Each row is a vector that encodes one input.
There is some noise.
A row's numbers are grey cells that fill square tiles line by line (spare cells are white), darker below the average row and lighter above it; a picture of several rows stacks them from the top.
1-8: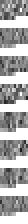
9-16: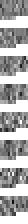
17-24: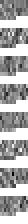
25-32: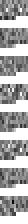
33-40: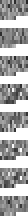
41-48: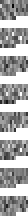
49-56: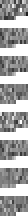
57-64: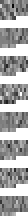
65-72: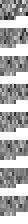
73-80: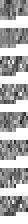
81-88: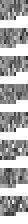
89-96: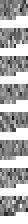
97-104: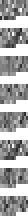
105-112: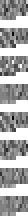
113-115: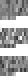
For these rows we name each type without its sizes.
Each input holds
either a point on a line, or a node of a tree.
